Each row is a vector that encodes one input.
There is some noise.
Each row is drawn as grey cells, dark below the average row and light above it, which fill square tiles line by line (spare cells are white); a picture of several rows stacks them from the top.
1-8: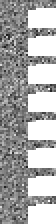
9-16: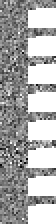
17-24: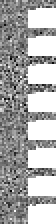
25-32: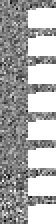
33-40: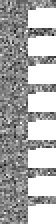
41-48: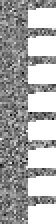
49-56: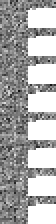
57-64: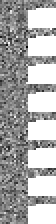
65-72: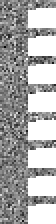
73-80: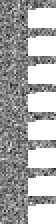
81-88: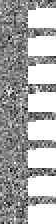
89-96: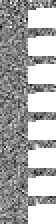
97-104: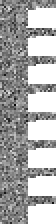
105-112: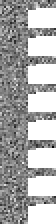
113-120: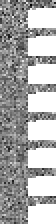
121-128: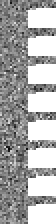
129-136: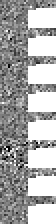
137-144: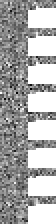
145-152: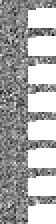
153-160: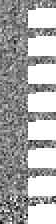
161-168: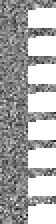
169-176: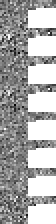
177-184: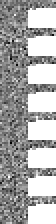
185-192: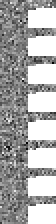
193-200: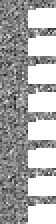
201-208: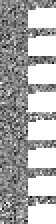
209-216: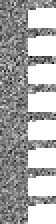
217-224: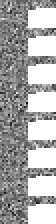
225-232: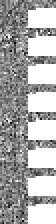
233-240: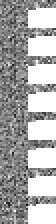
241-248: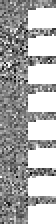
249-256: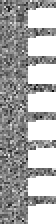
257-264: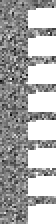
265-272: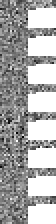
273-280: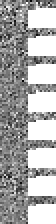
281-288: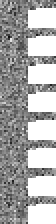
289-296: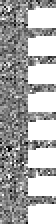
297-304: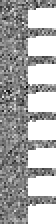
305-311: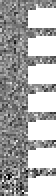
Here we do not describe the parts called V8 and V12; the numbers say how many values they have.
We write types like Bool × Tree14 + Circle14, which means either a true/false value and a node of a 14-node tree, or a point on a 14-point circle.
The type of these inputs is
Label6 × V12 + Label11 × V8 + Unit.
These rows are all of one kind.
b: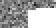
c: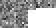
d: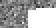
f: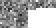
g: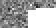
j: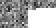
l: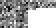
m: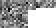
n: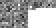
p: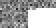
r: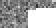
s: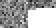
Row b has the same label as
g and m.
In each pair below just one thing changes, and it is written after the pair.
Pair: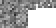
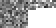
the value of V8
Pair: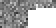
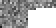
the label
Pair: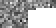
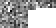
the value of V8
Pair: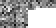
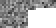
the label
